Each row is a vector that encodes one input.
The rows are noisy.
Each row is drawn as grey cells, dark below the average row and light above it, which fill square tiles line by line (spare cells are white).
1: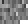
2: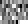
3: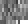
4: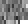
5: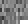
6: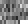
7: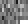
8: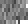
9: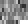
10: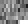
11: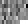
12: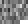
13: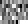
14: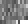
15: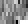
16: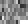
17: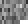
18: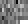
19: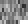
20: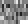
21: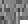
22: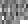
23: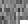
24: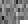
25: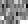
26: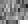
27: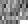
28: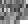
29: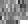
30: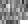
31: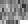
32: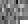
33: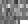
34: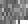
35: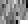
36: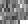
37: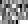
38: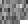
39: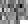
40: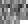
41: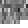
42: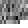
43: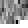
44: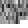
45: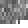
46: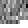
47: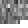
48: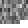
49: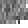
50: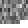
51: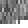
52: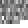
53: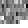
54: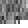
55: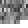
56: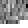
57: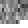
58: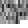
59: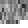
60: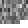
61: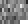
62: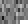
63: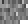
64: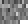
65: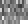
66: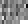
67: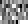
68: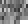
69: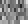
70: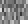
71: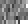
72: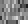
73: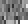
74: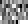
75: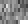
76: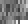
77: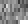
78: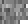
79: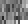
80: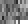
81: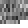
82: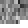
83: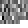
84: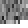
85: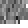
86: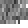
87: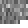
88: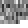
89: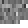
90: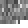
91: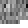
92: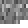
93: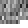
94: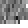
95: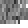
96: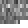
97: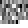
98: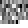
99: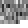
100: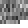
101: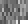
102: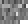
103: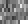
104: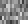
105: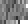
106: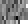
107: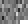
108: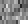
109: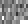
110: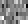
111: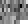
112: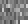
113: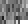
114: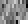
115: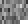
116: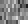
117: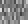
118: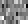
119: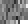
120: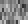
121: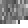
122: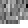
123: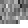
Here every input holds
a true/false value, together with a list of up to three points on a 6-point line.
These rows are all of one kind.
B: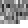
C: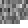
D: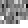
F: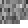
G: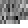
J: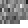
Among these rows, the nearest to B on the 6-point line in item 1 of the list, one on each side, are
D and G.
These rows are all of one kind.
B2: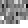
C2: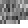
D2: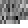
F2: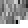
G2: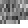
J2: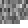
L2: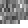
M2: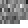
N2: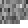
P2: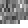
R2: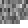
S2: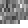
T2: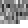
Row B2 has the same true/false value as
F2 and T2.
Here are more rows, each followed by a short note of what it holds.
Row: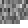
a true/false value, together with a list of one item
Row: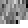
a true/false value, together with a list of one item
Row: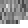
a true/false value, together with a list of two items
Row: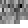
a true/false value, together with a list of three items
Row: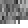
a true/false value, together with a list of two items
